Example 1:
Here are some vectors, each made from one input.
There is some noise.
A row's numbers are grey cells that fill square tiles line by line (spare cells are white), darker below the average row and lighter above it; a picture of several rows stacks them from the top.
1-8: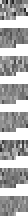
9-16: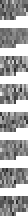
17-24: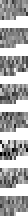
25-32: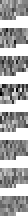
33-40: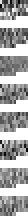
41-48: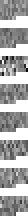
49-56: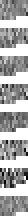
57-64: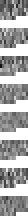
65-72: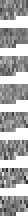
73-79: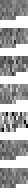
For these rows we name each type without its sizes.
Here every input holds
three true/false values, together with either a point on a circle, or a fixed value.
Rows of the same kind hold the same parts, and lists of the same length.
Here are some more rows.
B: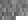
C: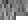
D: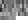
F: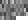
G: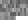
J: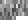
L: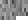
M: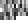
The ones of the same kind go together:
B, C, F, M
D, G, J, L

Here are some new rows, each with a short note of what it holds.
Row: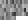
a point on a circle and three true/false values
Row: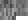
three true/false values
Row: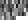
three true/false values
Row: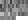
a point on a circle and three true/false values
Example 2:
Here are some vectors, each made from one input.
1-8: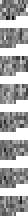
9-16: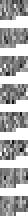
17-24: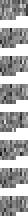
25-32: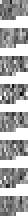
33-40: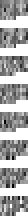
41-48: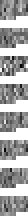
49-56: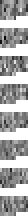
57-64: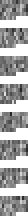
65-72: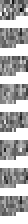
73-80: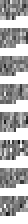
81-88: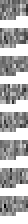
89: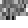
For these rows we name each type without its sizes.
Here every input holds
a point on a line, together with either a fixed value, or four true/false values.
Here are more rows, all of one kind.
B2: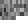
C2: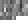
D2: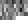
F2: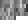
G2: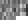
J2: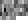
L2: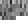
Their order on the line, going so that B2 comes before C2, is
G2, F2, J2, B2, L2, C2, D2.
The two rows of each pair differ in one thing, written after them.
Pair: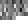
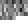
one of the four true/false values
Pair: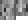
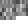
the place on the line
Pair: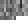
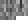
one of the four true/false values
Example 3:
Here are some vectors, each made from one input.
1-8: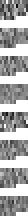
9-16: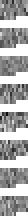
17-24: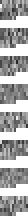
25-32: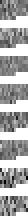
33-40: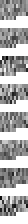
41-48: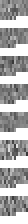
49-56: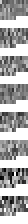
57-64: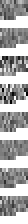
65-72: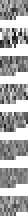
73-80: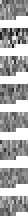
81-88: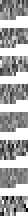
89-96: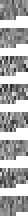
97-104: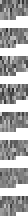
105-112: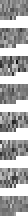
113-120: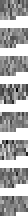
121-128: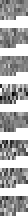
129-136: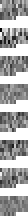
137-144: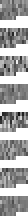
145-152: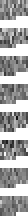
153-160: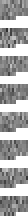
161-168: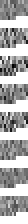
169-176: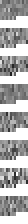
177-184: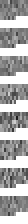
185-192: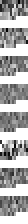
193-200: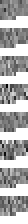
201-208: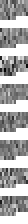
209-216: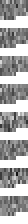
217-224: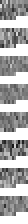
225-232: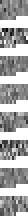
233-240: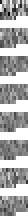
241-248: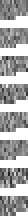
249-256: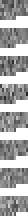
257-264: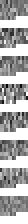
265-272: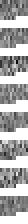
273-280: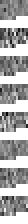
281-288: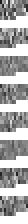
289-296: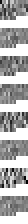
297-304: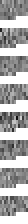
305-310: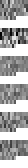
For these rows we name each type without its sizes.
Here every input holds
either a point on a line, or three true/false values.
